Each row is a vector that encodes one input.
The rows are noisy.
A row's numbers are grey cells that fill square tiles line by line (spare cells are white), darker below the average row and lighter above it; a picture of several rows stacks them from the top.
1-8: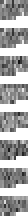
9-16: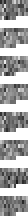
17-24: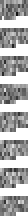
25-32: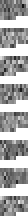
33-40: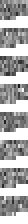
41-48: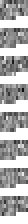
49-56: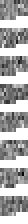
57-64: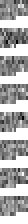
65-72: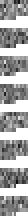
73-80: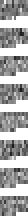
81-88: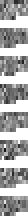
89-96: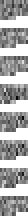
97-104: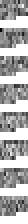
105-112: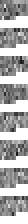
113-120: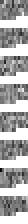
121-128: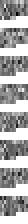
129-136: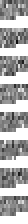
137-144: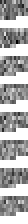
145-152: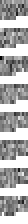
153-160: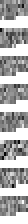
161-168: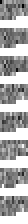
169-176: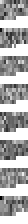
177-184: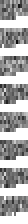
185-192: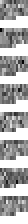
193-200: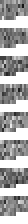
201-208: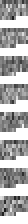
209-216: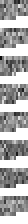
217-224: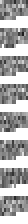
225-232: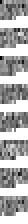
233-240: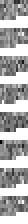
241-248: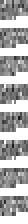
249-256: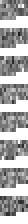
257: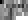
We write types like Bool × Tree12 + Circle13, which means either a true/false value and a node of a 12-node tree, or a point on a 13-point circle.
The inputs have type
Line11 + Line15.
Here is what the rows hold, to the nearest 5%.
About 55% of them hold a point on an 11-point line. The rest hold a point on a 15-point line.
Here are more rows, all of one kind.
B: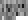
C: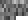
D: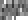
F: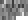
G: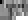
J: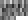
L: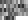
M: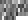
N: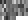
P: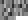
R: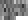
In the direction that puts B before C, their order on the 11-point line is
J, P, D, F, G, B, M, L, R, N, C.
